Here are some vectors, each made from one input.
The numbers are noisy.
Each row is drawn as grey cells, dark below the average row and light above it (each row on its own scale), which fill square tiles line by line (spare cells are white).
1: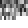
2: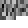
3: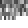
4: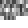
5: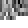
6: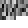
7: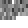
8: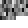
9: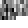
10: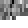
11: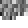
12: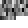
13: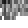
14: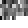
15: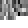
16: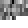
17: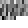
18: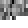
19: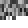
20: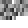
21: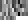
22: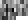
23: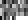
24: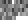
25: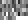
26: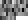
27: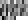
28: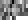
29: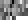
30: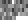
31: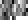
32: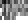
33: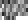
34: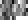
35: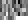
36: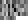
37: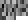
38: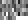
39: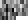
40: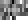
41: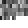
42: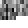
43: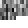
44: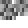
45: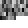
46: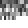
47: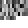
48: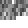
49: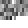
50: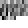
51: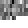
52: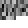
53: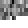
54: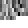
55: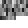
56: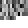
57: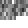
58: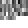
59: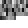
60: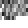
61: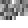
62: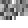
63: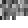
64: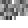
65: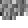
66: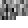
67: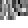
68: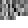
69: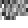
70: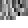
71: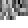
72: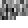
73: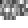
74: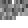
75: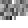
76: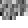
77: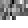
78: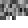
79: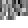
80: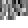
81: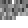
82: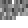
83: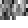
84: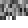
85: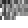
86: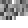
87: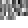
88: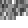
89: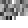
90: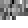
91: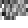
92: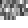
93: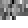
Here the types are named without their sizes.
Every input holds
either a point on a line, or four true/false values.
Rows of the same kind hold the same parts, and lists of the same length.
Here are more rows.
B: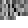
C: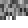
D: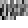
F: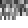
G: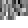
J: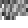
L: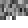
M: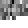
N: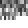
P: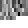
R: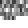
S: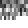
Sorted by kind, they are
B, G, P
C, D, F, J, L, M, N, R, S

